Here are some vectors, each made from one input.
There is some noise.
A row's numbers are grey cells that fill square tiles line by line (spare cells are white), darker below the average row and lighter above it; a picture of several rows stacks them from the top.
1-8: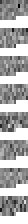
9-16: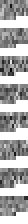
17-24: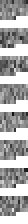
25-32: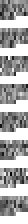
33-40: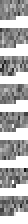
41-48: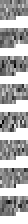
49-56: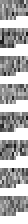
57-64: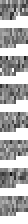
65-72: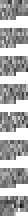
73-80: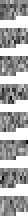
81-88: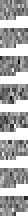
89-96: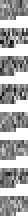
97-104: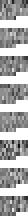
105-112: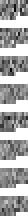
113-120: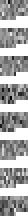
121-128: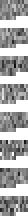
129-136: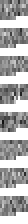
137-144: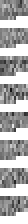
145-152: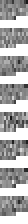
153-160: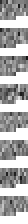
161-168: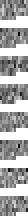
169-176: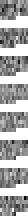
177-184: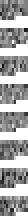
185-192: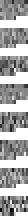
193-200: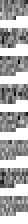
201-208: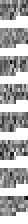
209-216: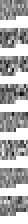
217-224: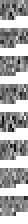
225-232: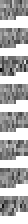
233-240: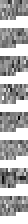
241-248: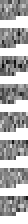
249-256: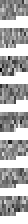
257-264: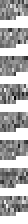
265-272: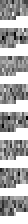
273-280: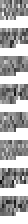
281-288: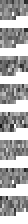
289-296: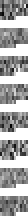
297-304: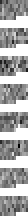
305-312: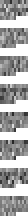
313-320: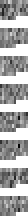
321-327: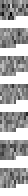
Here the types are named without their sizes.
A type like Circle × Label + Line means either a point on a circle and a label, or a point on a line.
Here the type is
Circle + Label.
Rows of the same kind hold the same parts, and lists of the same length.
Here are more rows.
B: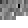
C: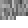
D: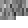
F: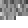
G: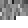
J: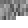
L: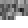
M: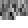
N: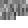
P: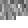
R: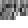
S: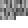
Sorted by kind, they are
B, C, D, F, G, J, N, P, S
L, M, R

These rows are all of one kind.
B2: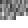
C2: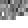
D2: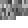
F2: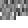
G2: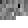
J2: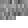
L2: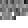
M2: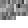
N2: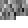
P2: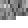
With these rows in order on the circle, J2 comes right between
D2 and F2.
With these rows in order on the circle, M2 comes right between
C2 and P2.
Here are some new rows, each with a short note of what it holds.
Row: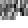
a label
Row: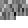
a point on a circle
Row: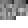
a point on a circle
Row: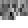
a label
